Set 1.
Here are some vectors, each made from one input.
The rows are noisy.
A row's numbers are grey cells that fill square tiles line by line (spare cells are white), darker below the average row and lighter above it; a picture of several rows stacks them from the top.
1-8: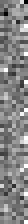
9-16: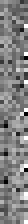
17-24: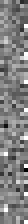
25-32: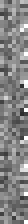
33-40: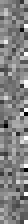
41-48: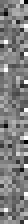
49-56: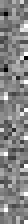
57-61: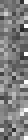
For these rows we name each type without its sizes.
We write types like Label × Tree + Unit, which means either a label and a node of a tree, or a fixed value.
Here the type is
Bool × (Tree + Unit).
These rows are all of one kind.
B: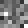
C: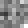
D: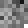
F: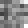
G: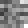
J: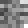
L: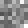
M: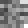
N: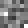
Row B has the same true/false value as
D and N.
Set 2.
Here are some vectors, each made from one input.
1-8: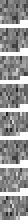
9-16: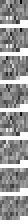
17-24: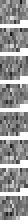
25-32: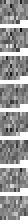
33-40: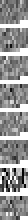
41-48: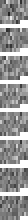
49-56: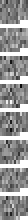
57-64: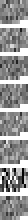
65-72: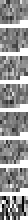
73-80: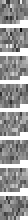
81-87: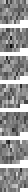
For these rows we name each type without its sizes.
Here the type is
List(Line).
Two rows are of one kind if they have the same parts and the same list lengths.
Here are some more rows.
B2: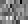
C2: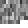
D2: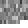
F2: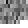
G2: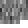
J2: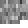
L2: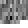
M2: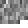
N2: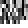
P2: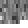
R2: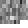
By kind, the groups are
B2, C2, D2, J2, M2, R2
F2, G2, L2, P2
N2

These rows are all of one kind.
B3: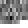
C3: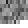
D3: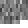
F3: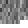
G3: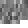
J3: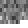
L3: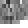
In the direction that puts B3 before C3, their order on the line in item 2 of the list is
J3, B3, L3, D3, C3, F3, G3.
